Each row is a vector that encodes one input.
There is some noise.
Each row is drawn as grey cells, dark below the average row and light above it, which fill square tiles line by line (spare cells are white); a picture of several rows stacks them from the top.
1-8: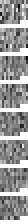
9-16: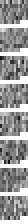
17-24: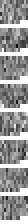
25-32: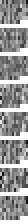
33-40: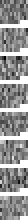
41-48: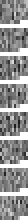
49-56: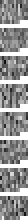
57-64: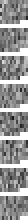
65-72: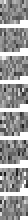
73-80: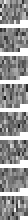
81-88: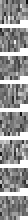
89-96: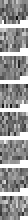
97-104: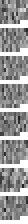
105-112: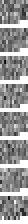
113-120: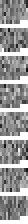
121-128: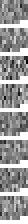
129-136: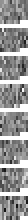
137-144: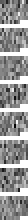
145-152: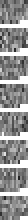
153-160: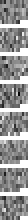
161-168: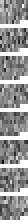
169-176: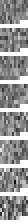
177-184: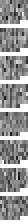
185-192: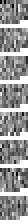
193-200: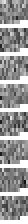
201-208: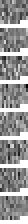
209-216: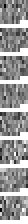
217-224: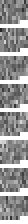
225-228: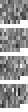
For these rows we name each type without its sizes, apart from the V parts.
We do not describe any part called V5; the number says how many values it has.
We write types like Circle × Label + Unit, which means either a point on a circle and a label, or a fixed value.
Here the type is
Circle × Circle + Tree + V5 × V5.
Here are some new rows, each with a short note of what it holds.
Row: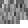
two values of V5
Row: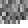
a point on each of two circles
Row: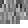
two values of V5
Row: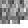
a point on each of two circles
